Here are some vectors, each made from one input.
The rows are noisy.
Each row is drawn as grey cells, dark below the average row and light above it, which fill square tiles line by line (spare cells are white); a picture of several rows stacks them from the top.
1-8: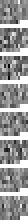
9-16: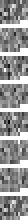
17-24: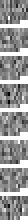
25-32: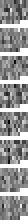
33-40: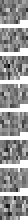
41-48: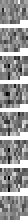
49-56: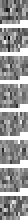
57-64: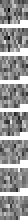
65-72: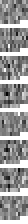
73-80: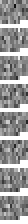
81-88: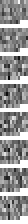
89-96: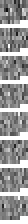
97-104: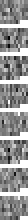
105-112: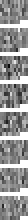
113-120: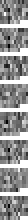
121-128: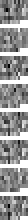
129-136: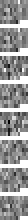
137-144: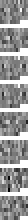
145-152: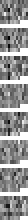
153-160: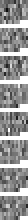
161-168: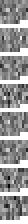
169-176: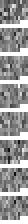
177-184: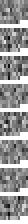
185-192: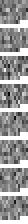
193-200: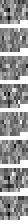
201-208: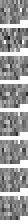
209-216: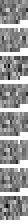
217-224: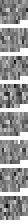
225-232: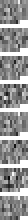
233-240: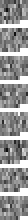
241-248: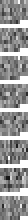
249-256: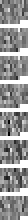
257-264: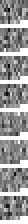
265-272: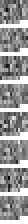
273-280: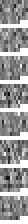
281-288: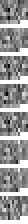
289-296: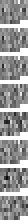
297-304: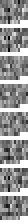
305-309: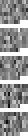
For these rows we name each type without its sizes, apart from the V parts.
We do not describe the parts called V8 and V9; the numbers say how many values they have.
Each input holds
either a value of V8 and a value of V9, or a list of points on a line.
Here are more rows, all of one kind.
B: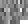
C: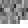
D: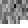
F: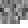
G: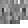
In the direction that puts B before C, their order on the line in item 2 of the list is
D, B, C, F, G.
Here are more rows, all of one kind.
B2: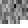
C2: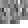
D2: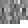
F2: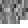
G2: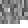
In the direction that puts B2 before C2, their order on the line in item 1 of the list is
B2, F2, G2, C2, D2.
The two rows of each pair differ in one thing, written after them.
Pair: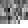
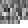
the value of V9
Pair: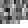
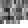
the value of V8
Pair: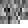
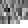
the value of V9
